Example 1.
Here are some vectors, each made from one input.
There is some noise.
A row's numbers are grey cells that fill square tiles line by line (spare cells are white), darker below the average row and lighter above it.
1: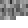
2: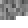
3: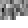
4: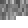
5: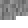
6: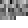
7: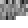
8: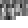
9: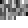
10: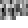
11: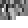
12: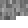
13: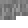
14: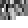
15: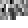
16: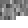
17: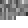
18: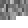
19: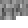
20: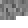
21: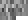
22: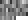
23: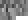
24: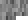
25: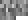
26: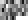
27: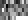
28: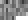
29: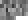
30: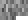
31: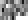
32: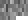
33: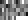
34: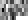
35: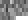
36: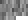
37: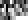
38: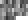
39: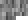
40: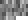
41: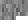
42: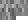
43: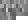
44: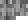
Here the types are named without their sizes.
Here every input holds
a point on a line and a true/false value.
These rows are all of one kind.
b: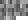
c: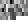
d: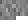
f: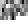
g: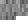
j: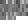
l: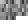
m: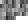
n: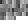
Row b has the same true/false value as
f, j and n.
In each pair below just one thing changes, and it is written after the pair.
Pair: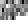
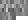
the true/false value
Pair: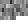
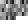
the true/false value
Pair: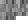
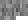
the true/false value
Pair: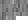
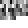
the true/false value
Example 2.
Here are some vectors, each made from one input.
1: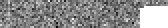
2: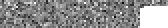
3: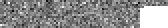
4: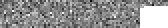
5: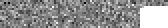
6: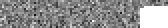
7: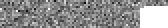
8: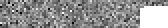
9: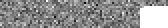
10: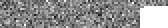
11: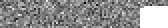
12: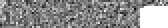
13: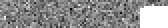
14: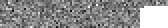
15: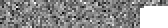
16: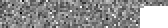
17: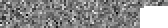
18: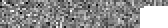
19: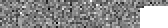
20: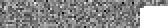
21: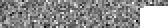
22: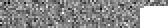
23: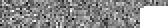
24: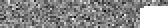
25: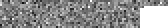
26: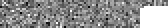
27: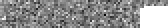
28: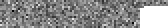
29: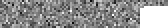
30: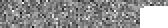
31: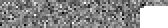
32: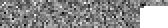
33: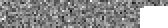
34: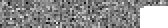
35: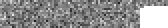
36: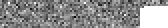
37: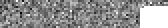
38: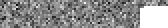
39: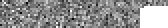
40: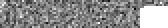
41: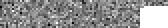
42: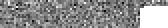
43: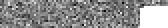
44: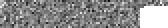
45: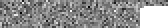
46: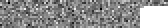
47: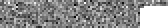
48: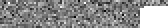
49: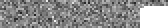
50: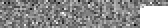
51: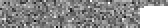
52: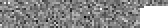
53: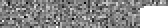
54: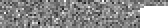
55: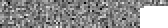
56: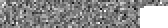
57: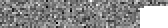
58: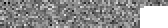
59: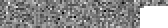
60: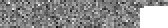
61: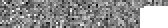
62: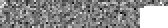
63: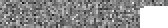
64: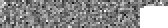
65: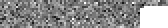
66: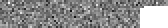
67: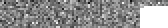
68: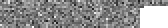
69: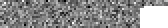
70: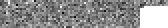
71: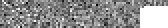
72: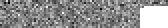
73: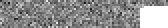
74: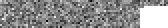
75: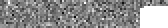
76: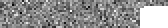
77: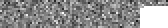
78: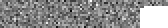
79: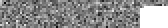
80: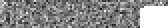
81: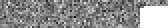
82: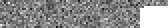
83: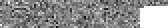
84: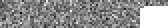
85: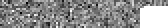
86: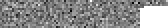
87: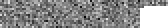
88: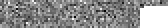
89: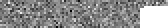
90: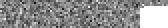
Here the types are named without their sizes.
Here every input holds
a point on a line, together with either a fixed value, or a node of a tree.
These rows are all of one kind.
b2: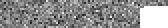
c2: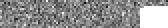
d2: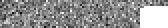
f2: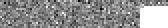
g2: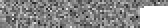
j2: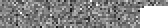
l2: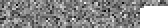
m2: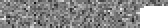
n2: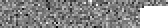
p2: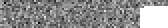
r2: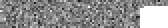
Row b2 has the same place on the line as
c2 and f2.
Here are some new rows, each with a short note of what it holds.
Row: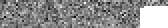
a point on a line and a node of a tree
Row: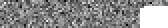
a point on a line
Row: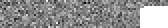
a point on a line and a node of a tree
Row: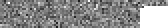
a point on a line and a node of a tree
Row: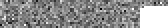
a point on a line and a node of a tree
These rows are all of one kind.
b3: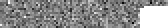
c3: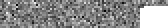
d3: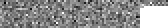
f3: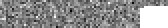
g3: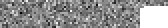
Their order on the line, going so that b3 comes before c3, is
g3, d3, f3, b3, c3.
